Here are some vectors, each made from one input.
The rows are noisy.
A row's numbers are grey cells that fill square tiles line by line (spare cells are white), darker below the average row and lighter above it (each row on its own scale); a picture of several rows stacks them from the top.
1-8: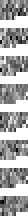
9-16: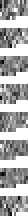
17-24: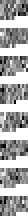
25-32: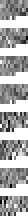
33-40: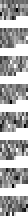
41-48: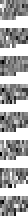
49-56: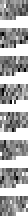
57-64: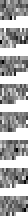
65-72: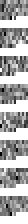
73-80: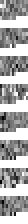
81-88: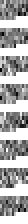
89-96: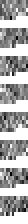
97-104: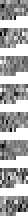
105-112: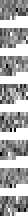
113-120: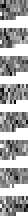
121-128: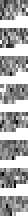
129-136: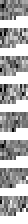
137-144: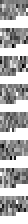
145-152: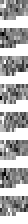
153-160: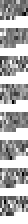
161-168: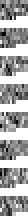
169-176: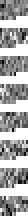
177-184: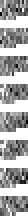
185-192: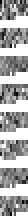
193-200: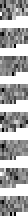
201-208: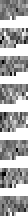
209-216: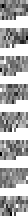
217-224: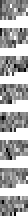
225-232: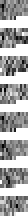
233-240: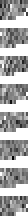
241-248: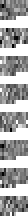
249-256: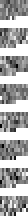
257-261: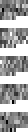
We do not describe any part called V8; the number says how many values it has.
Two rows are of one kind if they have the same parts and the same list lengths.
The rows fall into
2 kinds.
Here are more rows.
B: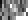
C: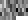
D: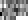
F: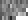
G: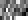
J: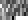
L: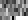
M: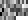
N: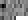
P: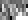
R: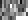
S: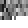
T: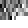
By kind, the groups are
B, F, N, P, R, S, T
C, D, G, J, L, M

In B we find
a point on a 9-point line, a point on a 13-point line and a true/false value.
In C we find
a point on a 13-point line, a true/false value and a value of V8.
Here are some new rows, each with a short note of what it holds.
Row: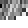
a point on a 9-point line, a point on a 13-point line and a true/false value
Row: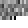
a point on a 9-point line, a point on a 13-point line and a true/false value
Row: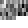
a point on a 13-point line, a true/false value and a value of V8
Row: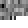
a point on a 9-point line, a point on a 13-point line and a true/false value
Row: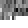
a point on a 13-point line, a true/false value and a value of V8
